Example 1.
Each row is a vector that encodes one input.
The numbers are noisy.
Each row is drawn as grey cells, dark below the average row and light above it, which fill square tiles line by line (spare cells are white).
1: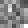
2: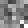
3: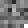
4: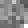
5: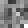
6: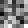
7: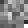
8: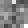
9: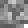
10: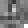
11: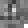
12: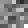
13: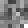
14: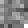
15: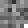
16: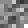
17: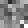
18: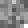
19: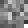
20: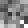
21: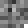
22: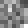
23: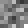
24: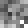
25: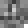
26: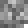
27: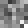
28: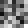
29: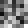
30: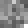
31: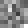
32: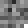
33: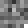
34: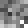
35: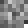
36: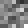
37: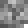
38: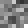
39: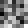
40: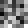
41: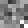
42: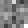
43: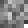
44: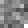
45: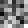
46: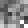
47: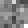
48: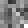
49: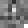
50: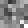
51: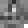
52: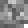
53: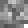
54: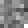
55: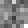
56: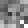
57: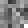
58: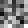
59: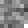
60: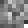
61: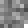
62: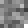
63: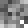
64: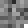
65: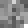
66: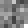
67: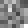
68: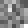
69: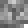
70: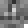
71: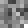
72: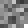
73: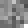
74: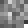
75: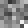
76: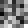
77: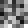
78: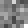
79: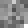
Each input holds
either a fixed value, or a node of a 12-node tree.
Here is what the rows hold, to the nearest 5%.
About 10% of them hold a fixed value. The rest hold a node of a 12-node tree.
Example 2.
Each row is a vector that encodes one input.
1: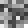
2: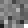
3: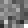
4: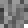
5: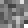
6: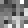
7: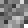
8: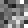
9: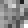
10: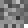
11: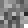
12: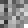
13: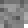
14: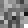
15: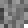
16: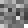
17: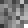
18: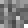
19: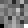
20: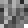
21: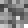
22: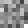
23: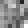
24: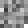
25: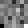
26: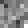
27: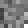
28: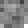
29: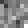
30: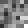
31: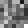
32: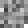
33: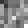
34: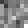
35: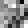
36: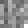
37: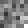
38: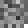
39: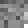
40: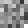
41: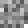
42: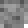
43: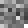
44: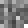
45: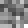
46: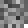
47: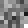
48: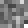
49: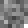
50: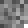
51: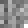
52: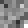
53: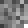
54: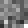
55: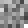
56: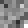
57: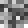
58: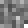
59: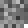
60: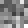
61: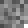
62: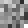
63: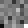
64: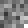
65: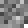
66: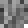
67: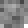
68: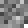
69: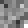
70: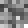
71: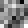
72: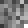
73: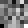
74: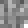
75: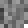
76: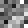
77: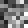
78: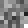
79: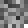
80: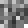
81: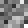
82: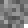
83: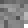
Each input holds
a node of a 12-node tree.
